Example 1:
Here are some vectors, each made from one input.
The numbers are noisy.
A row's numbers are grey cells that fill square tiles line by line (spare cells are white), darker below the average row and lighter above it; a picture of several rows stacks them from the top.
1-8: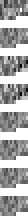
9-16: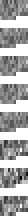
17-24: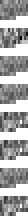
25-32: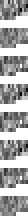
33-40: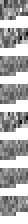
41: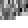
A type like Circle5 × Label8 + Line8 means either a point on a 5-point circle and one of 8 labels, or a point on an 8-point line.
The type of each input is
Line4.
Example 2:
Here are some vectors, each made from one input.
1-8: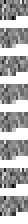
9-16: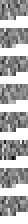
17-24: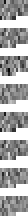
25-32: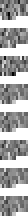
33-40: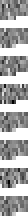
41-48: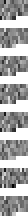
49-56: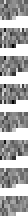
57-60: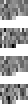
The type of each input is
Line7.
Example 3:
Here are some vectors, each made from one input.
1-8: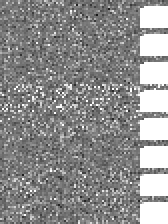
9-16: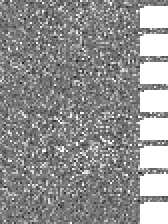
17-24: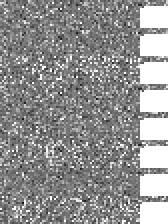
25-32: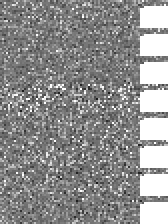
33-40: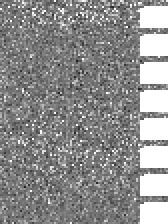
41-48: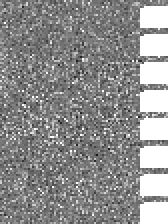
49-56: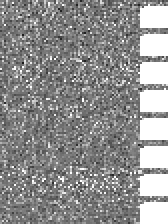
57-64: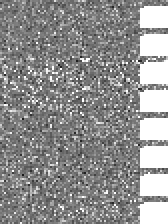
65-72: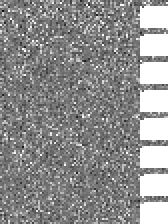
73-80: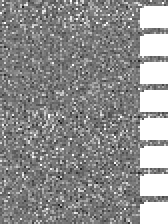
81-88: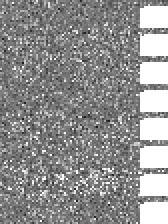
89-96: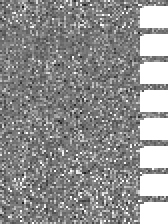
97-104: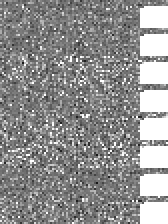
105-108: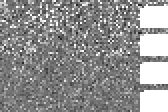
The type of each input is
Circle15.
